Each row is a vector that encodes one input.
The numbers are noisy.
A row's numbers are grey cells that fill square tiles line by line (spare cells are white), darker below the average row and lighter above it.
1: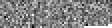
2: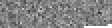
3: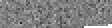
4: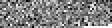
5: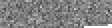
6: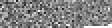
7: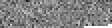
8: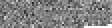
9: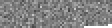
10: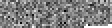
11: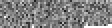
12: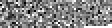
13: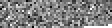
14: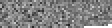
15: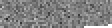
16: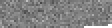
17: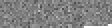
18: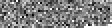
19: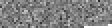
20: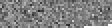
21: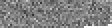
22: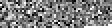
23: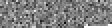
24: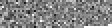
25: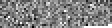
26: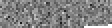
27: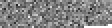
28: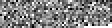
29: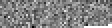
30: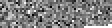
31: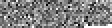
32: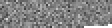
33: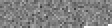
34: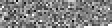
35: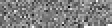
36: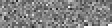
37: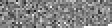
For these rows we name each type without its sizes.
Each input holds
a point on a circle and a true/false value.
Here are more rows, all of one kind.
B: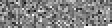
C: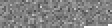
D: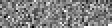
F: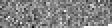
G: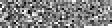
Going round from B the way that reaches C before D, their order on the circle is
B, G, C, D, F.
